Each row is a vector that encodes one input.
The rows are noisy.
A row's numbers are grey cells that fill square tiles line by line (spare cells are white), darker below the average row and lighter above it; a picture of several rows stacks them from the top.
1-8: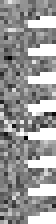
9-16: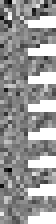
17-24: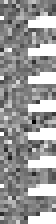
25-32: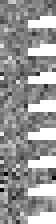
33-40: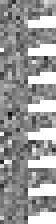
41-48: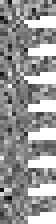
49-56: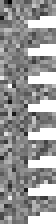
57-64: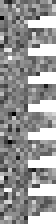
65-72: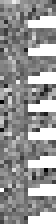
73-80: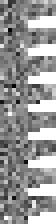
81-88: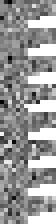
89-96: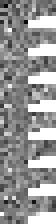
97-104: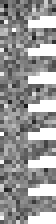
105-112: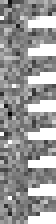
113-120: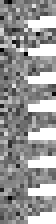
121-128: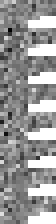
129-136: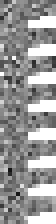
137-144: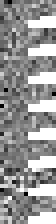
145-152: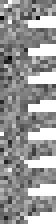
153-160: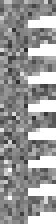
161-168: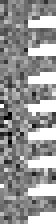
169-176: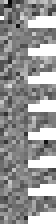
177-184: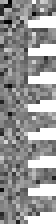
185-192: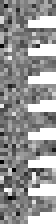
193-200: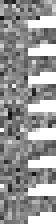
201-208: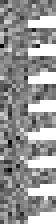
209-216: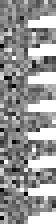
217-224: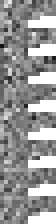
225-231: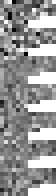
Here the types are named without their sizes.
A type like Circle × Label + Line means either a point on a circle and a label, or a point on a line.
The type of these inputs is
List(Bool × Line).
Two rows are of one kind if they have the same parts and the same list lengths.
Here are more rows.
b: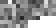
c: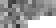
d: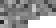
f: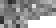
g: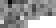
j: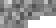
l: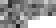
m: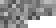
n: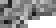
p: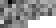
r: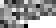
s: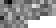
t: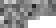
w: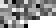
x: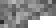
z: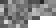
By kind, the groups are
b, d, j, t, x, z
c, f, g, l, m, n, p, s
r, w

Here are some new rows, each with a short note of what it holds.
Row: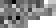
a list of one item
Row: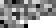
the empty list
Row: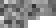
a list of two items
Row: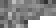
a list of two items
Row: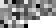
the empty list
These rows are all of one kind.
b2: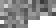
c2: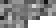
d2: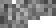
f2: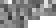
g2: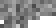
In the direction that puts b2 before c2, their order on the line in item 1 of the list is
b2, g2, f2, d2, c2.
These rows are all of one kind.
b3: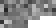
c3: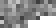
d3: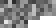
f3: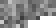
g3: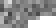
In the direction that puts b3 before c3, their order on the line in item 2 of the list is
g3, d3, b3, f3, c3.
